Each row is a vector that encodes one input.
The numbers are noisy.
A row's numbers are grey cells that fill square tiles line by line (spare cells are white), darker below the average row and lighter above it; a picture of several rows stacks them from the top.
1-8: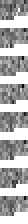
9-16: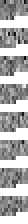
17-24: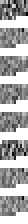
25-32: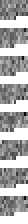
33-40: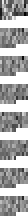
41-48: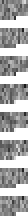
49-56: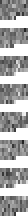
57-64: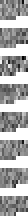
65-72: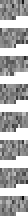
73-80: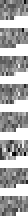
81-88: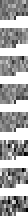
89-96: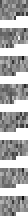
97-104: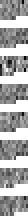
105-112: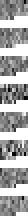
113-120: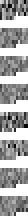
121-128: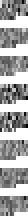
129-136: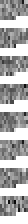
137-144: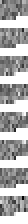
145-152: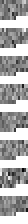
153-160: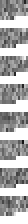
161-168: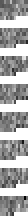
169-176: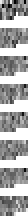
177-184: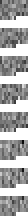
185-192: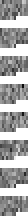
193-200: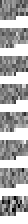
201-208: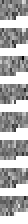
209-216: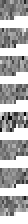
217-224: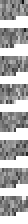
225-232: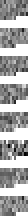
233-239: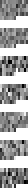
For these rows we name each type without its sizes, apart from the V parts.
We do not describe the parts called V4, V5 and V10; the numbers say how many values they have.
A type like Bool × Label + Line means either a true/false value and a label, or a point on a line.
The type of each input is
(Bool × Bool × Bool × Label × (Line + V10) + V5) × V4.
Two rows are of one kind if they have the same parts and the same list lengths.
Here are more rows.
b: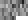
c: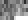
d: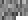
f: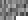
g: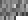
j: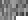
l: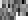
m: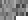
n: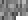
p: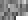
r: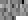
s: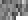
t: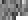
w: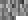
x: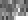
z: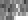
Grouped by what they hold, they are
b, c, d, f, g, j, m, n, r, s, t, w
l
p, x, z

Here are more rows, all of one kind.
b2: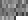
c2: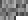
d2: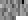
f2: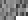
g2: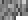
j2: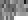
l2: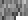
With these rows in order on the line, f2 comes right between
j2 and l2.
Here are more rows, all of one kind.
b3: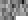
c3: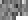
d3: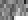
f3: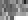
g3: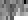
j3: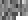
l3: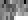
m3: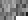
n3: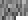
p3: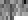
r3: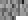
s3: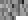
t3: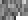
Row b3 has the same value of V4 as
r3 and s3.
